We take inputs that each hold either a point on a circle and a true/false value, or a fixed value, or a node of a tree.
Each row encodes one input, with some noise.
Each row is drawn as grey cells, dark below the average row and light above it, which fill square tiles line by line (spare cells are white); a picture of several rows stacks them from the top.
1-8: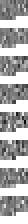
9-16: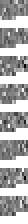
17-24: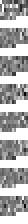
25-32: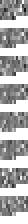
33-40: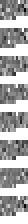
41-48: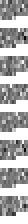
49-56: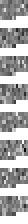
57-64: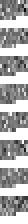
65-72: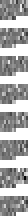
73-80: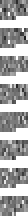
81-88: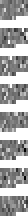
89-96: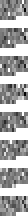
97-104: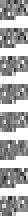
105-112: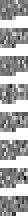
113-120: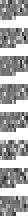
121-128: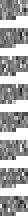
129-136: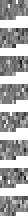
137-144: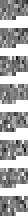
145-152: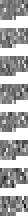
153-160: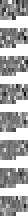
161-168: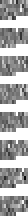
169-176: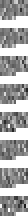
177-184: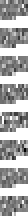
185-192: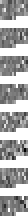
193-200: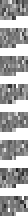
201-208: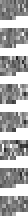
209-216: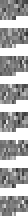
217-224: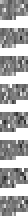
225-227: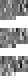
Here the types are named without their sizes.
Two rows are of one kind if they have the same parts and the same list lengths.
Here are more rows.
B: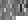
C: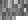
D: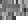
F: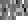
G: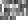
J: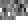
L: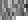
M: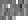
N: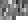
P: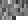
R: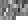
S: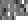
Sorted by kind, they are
B, C, L, M
D, F, J, N, P, R, S
G

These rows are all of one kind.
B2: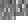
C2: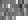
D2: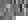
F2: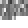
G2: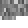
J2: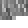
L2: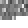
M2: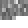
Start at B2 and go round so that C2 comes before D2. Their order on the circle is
B2, L2, F2, G2, M2, C2, J2, D2.
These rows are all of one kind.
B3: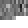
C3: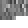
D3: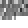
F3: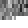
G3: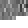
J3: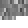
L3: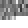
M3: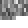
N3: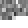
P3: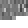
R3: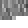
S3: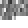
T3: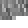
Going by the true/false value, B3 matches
C3 and L3.
